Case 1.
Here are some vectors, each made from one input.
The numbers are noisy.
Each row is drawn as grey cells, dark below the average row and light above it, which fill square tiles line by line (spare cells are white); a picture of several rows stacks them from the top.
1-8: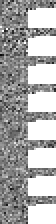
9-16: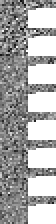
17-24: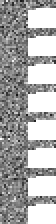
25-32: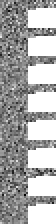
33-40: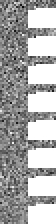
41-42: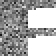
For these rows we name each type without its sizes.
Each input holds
a list of points on a line.
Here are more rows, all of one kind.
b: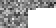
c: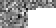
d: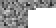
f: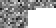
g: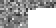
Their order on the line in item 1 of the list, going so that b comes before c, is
d, b, g, c, f.
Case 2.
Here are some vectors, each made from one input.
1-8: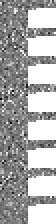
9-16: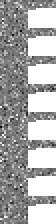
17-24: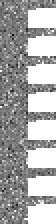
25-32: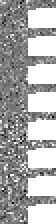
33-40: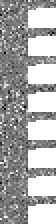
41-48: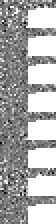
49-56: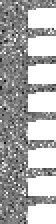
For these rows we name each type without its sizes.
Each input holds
a label and a node of a tree.
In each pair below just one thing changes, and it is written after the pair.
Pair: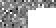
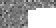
the node of the tree
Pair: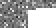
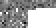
the node of the tree
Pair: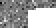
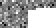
the node of the tree
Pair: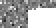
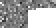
the label
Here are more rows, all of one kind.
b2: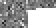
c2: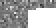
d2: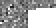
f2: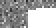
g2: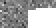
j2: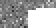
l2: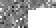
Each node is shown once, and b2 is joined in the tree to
c2.
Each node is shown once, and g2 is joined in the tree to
f2 and j2.
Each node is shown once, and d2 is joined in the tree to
l2.
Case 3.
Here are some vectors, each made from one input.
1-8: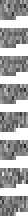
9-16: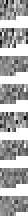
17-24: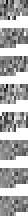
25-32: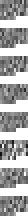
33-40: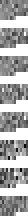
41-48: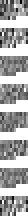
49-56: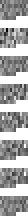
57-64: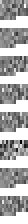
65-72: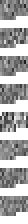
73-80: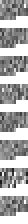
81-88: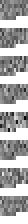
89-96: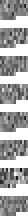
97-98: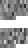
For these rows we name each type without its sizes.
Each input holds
a point on a line and a true/false value.
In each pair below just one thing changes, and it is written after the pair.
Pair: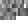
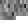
the place on the line
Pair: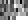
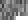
the true/false value
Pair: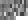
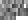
the place on the line
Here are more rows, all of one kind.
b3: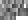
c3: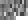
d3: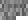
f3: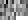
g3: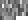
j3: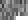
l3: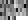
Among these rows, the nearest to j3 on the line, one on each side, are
c3 and l3.
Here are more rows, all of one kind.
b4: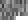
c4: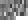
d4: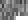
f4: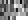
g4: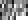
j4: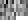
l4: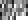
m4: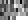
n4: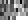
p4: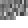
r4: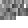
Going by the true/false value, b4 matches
c4, d4, p4 and r4.
